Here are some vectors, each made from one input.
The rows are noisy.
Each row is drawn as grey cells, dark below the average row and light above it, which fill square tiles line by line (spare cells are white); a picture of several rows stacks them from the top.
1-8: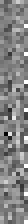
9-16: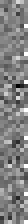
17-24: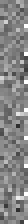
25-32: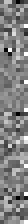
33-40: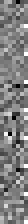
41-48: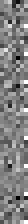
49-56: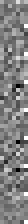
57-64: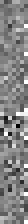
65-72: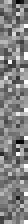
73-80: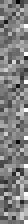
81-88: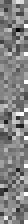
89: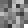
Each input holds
a true/false value, together with either a point on a 6-point circle, or a fixed value.
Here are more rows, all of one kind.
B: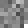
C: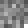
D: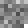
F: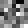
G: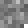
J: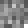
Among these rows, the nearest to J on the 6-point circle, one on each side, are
C and F.
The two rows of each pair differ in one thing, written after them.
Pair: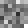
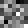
the true/false value
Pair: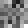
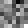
the place on the 6-point circle
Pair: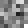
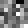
the true/false value
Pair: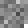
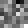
the true/false value
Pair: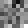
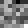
the place on the 6-point circle
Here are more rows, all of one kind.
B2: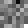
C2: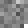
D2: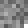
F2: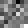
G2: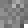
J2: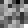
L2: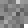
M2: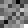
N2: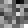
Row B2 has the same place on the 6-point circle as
G2 and N2.
